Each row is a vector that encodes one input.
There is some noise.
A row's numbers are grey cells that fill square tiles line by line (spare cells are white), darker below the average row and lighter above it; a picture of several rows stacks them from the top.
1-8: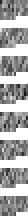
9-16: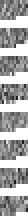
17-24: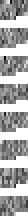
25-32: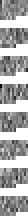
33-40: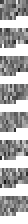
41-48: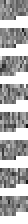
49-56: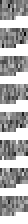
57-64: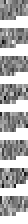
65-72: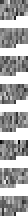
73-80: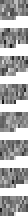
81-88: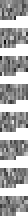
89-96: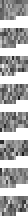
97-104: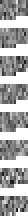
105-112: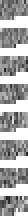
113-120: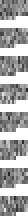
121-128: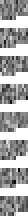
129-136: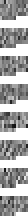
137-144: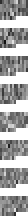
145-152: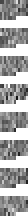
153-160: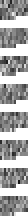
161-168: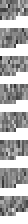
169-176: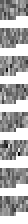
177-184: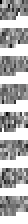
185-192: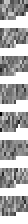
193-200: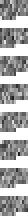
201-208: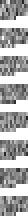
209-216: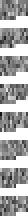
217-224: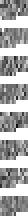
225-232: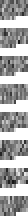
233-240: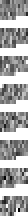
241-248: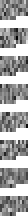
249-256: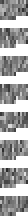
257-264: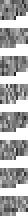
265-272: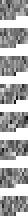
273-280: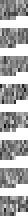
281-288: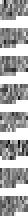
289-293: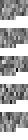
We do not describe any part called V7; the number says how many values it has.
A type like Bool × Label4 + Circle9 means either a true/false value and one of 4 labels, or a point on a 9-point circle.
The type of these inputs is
List2(Line6) × V7 + Tree11 × Tree11.
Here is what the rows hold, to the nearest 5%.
About 35% of them hold a node of each of two 11-node trees. The rest hold a value of V7, together with a list of up to two points on a 6-point line.
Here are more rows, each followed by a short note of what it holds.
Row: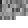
a value of V7, together with the empty list
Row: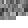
a value of V7, together with a list of two items
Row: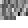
a node of each of two 11-node trees
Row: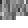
a value of V7, together with the empty list
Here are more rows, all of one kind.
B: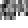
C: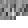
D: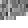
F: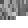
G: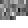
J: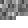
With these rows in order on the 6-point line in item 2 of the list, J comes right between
C and G.
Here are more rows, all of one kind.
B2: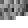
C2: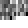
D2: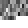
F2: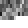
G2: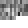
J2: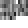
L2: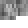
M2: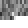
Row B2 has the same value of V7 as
F2 and M2.
